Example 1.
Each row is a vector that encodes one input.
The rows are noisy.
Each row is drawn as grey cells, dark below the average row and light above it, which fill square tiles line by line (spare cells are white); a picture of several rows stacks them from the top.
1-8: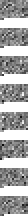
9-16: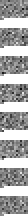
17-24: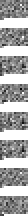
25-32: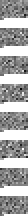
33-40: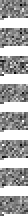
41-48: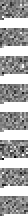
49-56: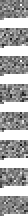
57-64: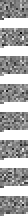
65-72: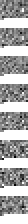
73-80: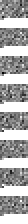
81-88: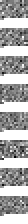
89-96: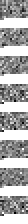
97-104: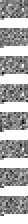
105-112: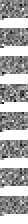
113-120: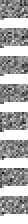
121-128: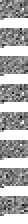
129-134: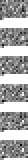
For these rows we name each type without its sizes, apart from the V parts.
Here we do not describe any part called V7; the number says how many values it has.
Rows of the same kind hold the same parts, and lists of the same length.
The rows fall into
3 kinds.
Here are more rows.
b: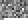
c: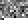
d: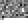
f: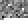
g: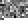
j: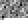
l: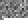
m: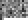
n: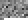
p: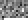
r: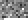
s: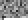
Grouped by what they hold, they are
b, d, f, j, p, r, s
c, g
l, m, n

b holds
a true/false value and a value of V7.
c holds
a fixed value.
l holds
a node of a tree.
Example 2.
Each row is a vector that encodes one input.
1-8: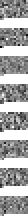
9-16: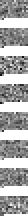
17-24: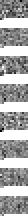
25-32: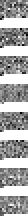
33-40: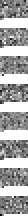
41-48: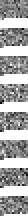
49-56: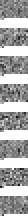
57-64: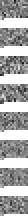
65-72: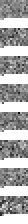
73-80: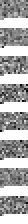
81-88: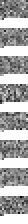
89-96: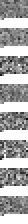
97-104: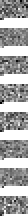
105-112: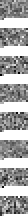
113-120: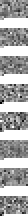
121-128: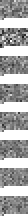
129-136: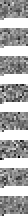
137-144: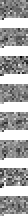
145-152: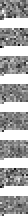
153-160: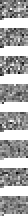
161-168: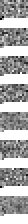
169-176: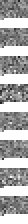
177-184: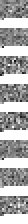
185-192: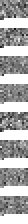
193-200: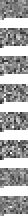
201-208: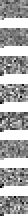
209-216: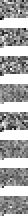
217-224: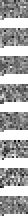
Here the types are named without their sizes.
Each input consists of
either a point on a circle, or a label and a point on a line.
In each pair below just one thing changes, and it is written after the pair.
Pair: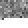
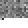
the label
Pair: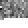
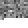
the place on the line
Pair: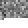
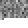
the label
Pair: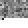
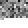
the place on the line
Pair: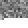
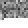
the place on the line
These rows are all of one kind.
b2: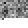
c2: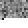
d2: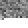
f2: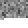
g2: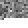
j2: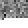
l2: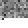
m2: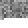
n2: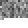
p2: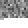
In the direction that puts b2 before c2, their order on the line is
p2, f2, b2, m2, n2, c2, l2, d2, j2, g2.
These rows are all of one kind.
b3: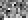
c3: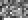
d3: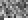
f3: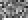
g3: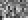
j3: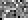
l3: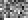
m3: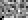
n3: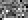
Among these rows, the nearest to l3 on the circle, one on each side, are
m3 and n3.
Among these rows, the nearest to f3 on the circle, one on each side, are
g3 and j3.
